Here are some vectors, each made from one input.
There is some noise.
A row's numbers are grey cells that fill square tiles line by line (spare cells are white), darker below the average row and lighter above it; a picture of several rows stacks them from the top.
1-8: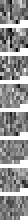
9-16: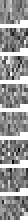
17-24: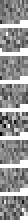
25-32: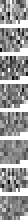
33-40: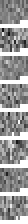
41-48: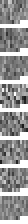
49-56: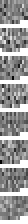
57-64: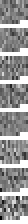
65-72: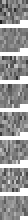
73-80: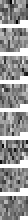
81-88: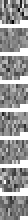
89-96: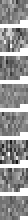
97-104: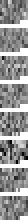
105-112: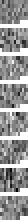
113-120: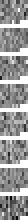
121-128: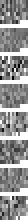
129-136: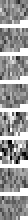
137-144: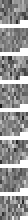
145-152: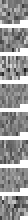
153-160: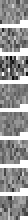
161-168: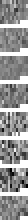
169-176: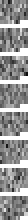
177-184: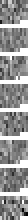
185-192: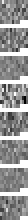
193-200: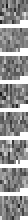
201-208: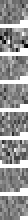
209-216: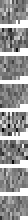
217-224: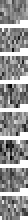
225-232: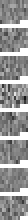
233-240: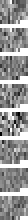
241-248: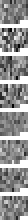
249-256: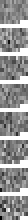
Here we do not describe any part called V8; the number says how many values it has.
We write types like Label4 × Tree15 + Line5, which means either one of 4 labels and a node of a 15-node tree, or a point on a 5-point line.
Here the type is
Bool × List2(Line9) × V8.
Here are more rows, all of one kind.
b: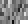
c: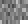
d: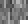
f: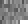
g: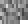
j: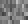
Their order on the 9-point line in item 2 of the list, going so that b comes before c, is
f, g, d, b, c, j.
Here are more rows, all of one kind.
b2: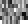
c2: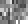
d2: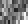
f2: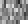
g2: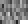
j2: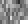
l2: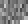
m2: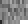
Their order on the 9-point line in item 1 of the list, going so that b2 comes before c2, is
j2, m2, b2, c2, g2, l2, f2, d2.
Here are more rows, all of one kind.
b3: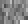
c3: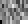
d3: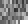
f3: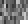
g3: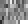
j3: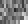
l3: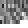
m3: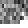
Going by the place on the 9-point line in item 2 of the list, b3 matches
f3 and g3.
